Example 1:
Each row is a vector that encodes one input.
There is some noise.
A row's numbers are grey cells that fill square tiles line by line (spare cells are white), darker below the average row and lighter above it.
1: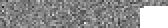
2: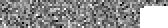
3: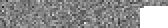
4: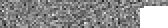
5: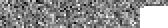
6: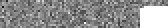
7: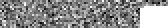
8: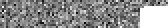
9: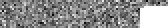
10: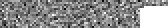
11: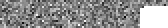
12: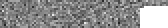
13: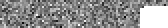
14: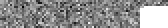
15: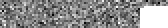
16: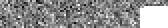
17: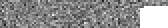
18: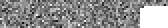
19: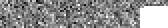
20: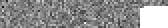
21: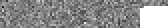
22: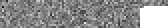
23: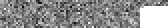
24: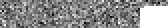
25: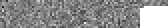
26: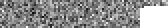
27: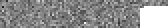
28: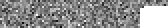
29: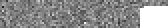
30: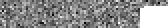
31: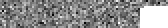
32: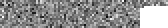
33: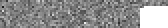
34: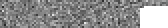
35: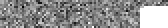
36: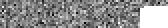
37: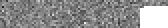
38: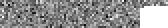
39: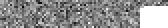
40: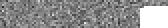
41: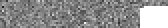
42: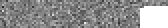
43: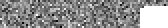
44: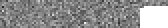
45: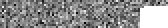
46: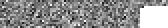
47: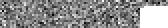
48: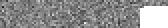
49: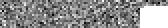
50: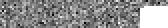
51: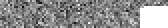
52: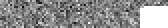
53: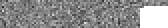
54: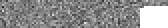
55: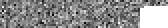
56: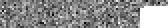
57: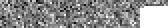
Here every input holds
a point on a 5-point line.
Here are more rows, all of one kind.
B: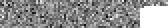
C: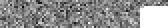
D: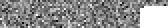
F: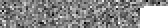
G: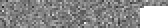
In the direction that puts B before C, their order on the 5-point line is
F, D, B, G, C.
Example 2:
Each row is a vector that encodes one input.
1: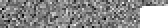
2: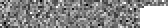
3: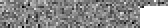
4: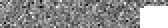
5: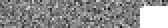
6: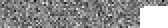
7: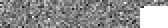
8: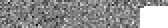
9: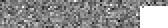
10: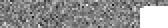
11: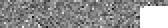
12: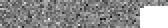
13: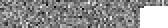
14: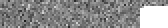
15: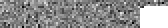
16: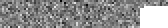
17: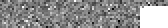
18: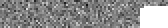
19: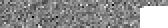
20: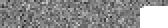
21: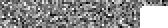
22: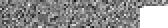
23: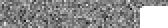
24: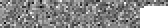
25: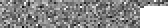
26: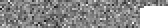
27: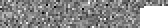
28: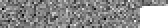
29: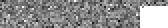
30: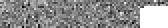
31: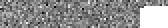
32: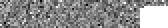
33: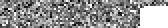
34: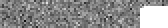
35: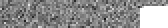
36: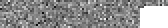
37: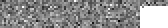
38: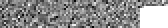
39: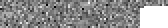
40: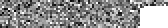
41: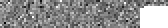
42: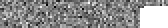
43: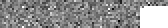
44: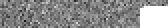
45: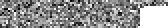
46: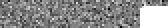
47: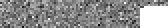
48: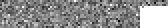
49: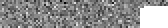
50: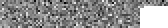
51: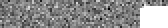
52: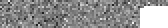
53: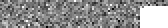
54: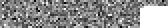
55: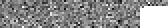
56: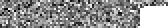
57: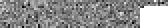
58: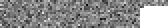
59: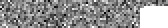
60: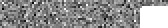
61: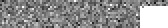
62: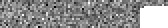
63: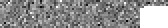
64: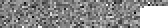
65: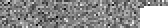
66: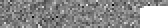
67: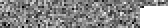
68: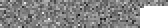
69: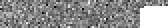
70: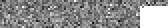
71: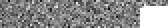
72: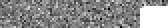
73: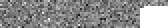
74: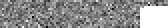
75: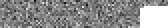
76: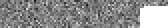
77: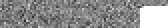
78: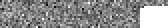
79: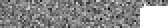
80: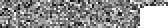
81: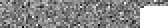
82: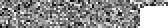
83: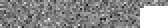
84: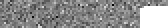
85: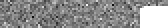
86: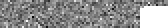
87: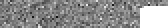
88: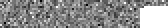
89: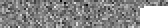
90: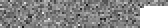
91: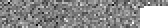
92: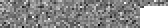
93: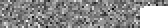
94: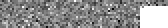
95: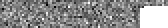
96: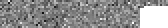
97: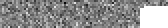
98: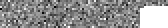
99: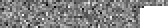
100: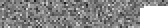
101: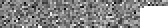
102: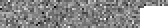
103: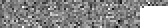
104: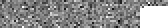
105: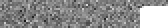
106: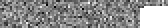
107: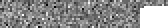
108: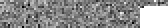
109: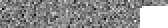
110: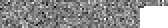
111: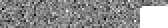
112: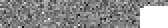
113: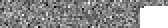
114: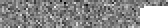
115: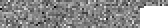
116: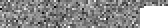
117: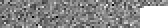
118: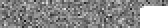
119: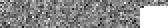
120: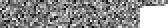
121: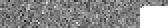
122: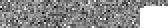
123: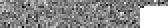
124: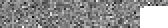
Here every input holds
either a fixed value, or a node of an 18-node tree.
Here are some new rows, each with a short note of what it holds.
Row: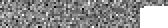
a node of an 18-node tree
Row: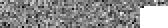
a node of an 18-node tree
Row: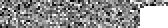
a fixed value
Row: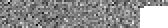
a node of an 18-node tree
